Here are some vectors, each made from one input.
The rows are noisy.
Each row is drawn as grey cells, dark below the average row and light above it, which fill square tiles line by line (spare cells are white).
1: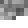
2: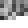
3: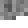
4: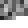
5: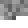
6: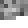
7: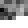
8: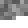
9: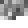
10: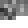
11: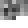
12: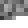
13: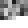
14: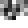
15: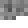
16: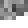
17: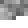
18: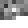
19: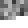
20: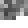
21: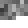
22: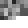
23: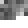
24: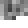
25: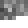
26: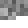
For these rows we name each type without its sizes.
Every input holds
a point on a line.
